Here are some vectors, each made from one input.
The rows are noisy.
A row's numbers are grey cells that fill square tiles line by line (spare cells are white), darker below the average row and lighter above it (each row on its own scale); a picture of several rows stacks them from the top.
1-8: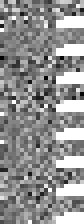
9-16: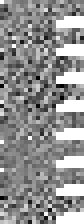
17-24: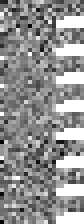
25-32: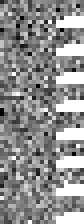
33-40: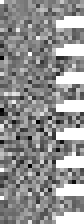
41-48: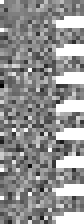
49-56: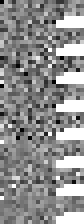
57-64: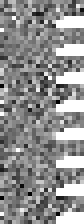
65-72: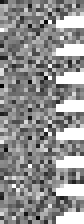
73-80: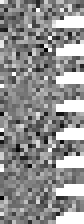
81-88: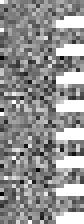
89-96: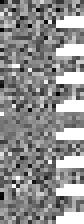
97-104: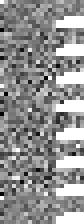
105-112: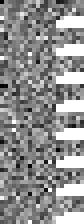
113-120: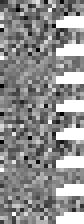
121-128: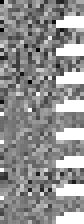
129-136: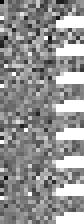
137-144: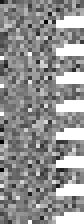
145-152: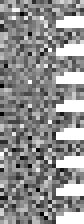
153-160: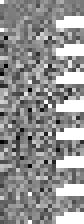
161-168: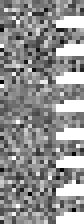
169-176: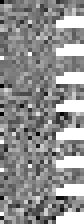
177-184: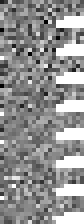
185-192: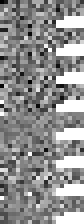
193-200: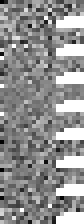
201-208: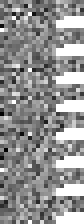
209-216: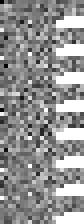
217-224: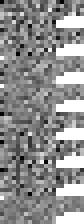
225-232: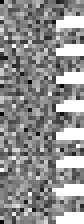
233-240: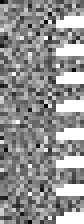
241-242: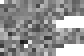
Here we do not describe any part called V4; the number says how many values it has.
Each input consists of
either a point on a 6-point line, a node of a 7-node tree, a true/false value and a value of V4, or a point on a 10-point line.
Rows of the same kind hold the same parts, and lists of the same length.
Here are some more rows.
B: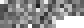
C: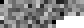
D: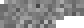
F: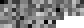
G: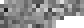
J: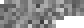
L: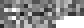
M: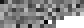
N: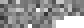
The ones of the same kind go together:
B, D, G, J, L, N
C, F, M

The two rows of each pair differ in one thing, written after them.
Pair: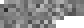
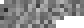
the value of V4
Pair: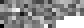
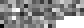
the place on the 6-point line
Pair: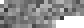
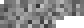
the node of the tree
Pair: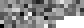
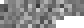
the true/false value
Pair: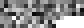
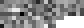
the value of V4
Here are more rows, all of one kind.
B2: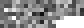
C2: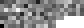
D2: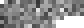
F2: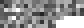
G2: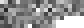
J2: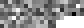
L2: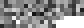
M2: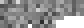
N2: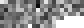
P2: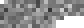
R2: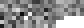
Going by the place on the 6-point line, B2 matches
C2, F2 and M2.
